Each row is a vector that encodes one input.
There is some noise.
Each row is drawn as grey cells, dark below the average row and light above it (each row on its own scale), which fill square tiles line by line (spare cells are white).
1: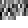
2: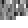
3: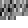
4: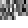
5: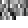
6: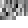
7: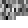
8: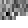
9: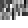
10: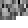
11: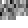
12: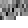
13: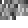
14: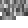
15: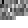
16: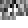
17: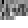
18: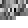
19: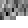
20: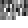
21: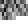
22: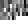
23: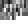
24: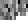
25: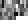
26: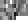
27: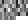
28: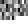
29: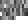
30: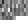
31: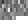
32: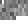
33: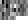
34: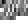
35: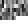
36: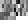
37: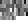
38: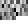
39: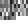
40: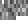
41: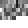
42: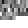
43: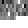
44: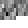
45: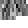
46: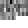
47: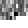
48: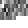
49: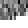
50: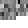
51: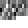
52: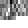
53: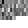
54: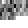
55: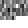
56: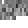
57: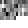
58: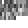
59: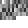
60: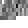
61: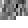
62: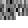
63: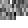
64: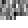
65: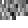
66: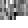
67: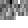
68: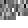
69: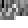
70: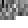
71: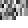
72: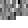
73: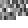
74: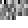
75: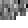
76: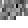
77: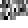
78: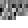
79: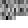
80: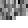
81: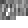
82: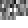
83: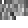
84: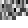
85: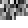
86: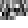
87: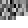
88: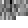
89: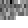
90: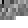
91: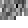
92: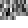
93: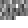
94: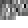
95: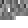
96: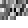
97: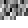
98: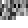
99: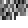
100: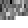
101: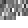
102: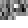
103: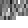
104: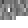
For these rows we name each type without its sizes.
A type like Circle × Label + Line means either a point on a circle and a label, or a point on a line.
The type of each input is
(Bool × Bool × Bool × Bool + Line) × Line.
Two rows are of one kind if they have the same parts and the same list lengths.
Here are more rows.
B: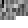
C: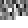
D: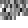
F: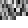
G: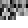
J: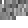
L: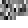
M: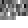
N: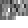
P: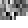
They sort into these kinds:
B, C, D, F, J, L, P
G, M, N

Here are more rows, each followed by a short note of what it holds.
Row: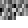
a point on each of two lines
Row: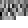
a point on each of two lines
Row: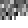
a point on a line and four true/false values
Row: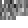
a point on each of two lines
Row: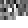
a point on a line and four true/false values
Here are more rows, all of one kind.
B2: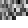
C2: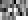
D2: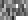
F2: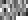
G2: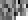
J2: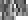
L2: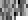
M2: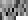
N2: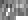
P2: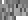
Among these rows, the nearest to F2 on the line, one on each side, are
B2 and N2.
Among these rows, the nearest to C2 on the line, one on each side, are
J2 and N2.
